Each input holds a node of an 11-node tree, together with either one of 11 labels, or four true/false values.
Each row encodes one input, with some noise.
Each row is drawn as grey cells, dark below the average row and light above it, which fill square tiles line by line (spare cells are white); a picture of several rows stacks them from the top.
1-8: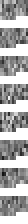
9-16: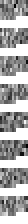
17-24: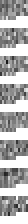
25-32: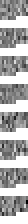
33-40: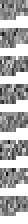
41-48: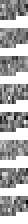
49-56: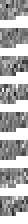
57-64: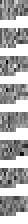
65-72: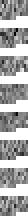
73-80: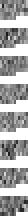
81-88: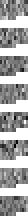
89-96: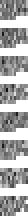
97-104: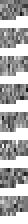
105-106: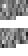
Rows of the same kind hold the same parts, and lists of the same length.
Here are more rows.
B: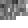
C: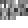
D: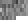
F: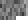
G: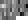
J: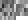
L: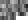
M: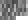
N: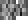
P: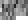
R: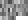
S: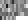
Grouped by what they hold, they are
B, D, F, G, L, M, P
C, J, N, R, S

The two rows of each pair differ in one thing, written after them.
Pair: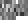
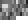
the label
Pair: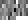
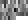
the label
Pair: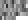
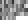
the label
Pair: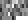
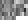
the node of the tree
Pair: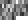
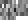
the node of the tree
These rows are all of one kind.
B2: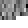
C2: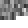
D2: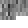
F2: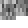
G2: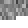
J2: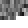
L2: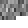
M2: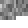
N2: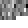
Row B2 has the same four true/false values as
G2 and N2.
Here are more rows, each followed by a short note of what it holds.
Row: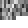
one of 11 labels and a node of an 11-node tree
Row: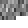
a node of an 11-node tree and four true/false values
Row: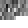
a node of an 11-node tree and four true/false values
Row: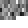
one of 11 labels and a node of an 11-node tree
